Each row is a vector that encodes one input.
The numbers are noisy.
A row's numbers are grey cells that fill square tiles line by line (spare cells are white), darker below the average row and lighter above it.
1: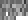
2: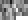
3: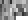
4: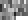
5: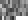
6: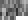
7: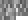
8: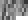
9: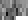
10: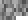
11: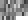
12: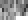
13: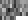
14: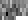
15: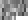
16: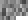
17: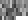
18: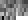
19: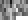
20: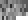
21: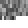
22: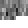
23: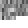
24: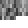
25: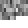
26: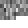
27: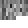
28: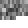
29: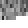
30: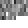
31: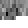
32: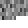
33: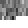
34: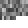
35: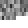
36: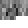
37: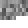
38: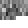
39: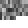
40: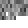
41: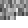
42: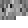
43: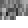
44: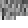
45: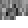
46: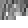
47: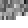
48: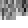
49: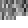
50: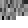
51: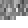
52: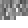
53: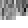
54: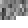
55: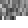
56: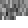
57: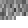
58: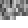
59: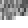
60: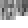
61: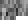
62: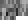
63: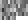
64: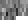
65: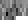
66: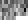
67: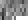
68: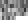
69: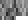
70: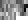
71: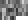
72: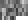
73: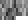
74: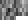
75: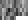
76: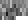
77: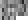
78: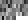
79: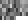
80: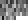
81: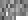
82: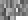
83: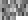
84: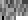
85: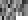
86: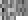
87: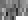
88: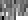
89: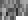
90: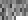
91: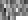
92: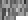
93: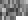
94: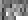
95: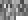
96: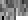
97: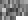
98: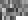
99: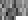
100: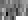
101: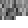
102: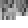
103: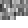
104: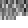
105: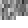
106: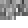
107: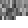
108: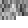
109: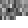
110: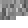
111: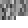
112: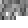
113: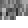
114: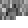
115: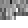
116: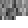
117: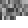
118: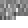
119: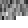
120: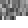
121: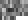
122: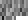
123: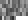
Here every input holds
four true/false values, together with either a fixed value, or a node of each of two 8-node trees.
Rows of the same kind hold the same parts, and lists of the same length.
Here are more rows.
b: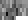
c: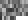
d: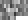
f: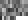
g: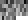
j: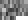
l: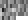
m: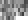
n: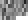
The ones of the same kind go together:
b, c, f, j
d, g, l, m, n

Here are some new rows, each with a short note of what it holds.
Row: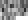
a node of each of two 8-node trees and four true/false values
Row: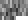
four true/false values
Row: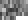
four true/false values
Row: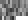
four true/false values
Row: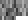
four true/false values
